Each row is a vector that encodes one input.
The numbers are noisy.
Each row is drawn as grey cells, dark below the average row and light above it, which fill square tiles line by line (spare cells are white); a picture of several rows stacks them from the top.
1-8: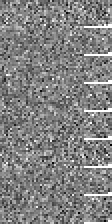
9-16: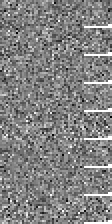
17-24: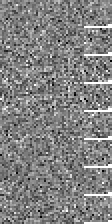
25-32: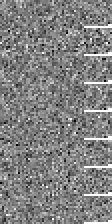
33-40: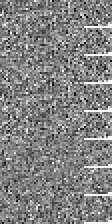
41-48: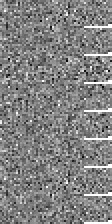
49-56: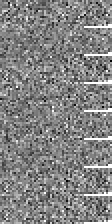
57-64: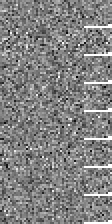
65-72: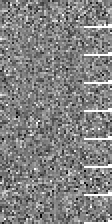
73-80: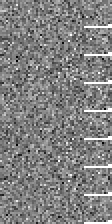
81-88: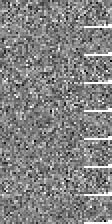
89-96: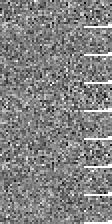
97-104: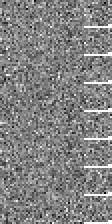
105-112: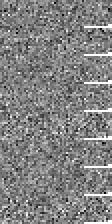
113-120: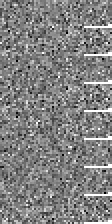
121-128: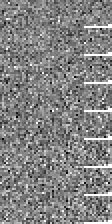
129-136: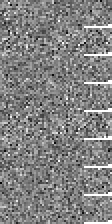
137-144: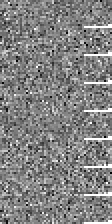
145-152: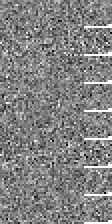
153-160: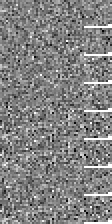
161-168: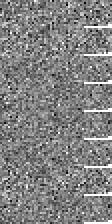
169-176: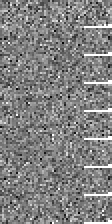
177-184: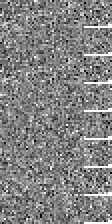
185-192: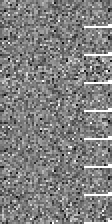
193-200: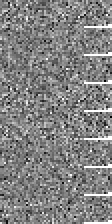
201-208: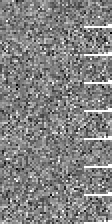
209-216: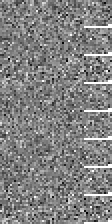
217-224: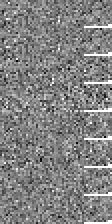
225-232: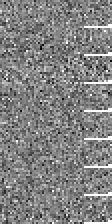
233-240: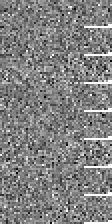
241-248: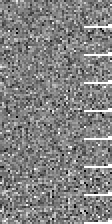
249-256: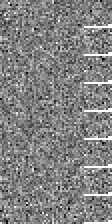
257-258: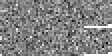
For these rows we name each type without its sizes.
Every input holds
a point on a circle, together with either a fixed value, or a node of a tree.
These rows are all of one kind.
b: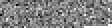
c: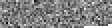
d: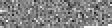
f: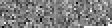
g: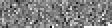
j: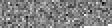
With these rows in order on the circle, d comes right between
b and c.
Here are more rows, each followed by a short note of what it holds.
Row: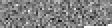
a point on a circle and a node of a tree
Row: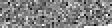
a point on a circle
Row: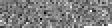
a point on a circle and a node of a tree
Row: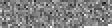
a point on a circle and a node of a tree
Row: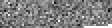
a point on a circle and a node of a tree
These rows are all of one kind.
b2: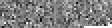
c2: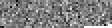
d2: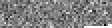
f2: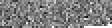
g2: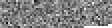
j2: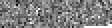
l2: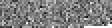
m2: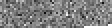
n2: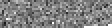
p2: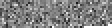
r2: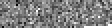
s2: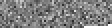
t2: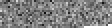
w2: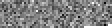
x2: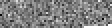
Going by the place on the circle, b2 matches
d2, f2, l2 and p2.
